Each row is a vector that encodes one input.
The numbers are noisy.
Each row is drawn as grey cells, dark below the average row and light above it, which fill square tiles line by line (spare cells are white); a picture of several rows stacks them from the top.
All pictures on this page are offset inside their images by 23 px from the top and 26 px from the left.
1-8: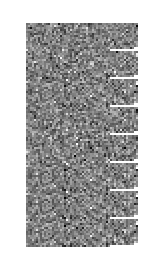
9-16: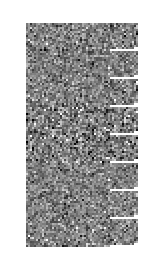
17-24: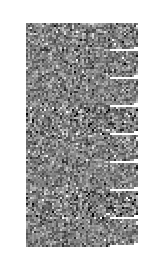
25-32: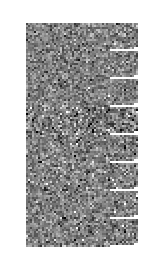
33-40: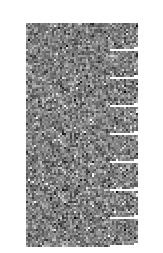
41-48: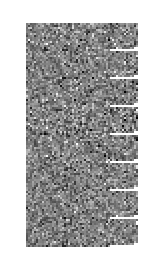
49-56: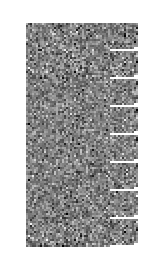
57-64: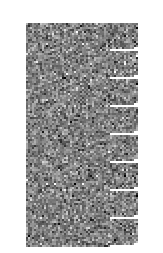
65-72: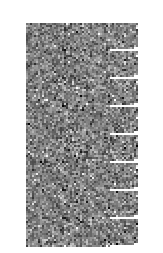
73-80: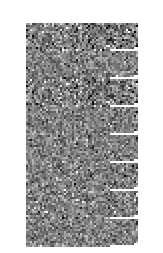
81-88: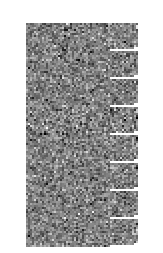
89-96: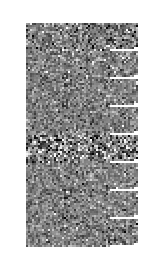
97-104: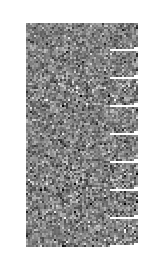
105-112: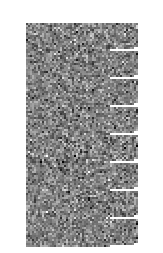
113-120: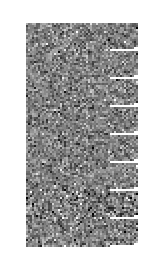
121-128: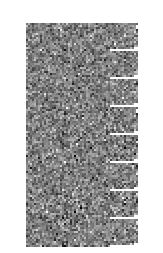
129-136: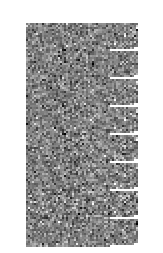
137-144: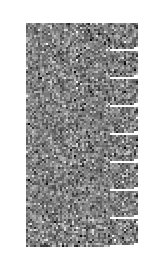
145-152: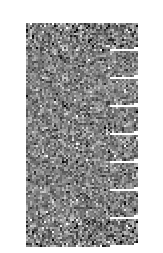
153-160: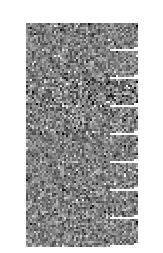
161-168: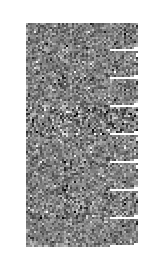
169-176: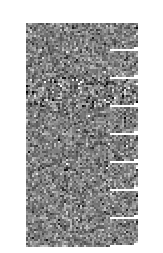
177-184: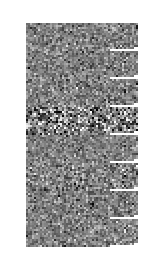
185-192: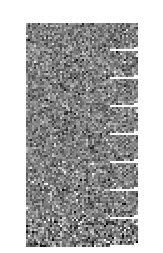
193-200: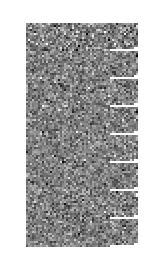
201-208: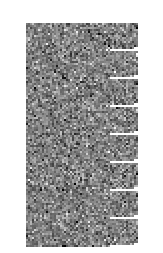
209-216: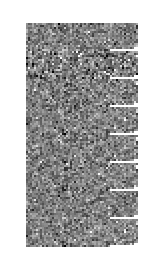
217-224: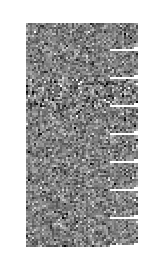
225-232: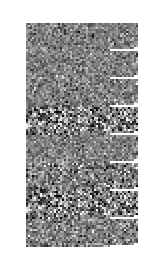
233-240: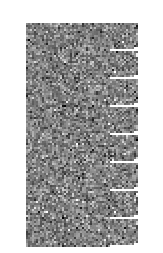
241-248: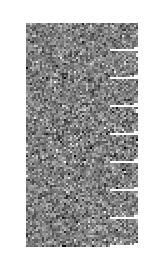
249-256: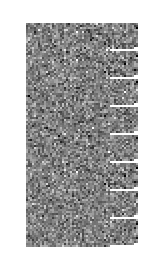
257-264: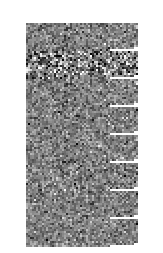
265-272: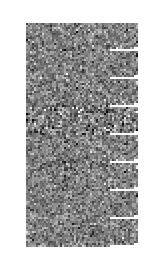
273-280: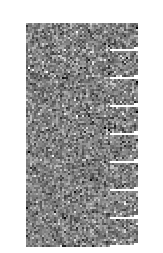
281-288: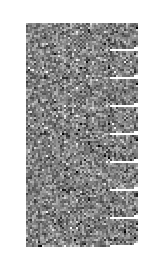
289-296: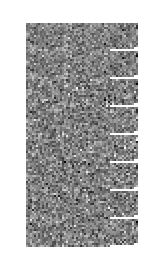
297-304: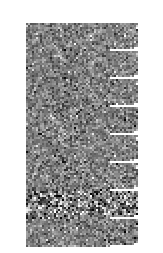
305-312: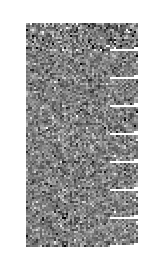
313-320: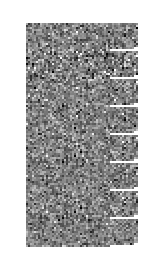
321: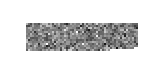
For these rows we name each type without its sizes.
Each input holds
a list of items, each either a point on a circle, or a point on a line.
